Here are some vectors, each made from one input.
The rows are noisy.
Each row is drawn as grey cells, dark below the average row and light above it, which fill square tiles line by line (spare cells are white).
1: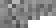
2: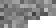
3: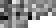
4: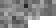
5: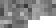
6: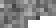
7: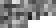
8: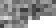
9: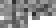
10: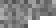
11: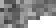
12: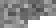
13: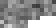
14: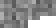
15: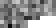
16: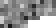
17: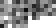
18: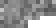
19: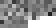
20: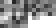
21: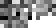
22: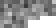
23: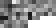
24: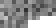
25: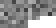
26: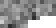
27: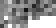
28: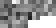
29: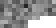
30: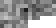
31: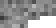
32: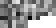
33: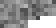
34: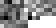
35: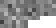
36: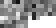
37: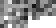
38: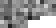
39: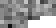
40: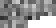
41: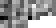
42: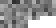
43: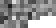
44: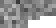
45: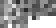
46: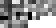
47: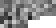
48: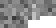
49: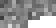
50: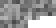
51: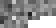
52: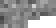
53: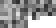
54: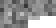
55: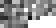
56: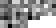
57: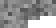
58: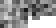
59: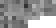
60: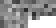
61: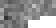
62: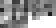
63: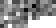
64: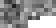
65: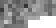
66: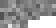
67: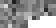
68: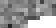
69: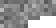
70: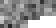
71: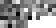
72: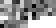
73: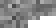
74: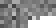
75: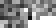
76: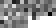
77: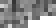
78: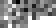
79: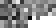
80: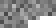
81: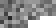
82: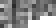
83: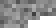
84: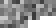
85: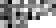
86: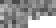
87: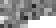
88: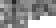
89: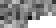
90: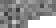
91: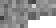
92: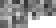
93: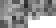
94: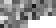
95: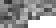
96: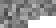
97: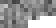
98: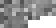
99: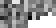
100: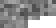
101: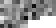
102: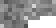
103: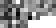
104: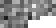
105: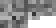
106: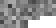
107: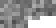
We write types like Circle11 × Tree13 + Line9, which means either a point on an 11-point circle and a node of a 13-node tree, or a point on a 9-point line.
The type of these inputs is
Bool × (Tree10 + Unit).
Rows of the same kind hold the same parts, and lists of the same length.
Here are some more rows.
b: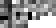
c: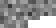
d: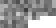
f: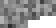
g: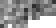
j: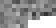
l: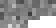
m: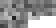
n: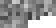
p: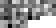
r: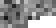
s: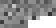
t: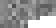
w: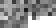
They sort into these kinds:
b, c, d, g, j, l, m, n, r, s, t, w
f, p

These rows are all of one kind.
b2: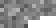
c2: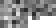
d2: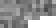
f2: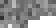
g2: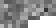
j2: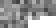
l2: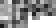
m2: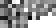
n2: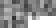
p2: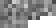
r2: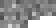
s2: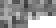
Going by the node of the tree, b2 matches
d2, j2, l2 and m2.
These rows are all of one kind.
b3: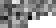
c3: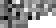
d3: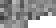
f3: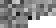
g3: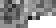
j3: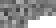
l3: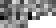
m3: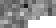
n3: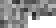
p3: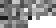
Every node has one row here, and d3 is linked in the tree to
b3, f3, l3 and n3.
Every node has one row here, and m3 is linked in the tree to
p3.
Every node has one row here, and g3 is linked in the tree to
c3.
